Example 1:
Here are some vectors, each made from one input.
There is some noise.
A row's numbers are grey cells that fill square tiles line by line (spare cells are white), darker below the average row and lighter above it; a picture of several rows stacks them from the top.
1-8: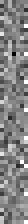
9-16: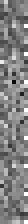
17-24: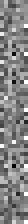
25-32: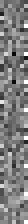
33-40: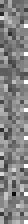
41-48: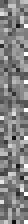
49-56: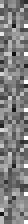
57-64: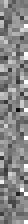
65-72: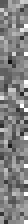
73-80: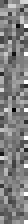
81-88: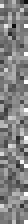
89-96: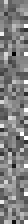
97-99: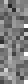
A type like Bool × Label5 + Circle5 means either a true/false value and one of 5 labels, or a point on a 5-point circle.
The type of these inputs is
Line5 + Line9.
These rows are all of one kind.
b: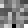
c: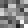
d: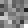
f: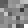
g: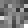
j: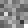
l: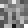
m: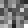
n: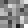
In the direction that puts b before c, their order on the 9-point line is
l, b, m, g, d, j, f, n, c.
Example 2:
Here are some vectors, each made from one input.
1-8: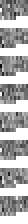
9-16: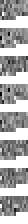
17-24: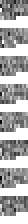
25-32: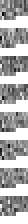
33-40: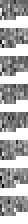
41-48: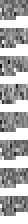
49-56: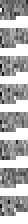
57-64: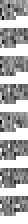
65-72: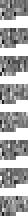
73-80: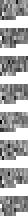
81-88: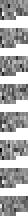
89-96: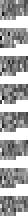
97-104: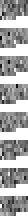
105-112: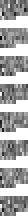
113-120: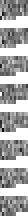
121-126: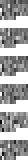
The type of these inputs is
Bool × Line13.
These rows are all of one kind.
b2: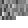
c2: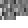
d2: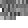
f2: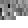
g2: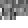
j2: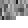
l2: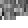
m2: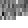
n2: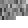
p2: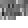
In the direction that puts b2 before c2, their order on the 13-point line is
f2, p2, m2, d2, g2, l2, b2, n2, c2, j2.
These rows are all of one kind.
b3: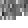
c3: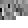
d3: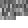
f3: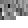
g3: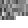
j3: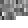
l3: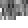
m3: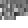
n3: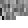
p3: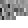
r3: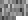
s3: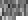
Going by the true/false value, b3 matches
d3, l3, m3 and s3.
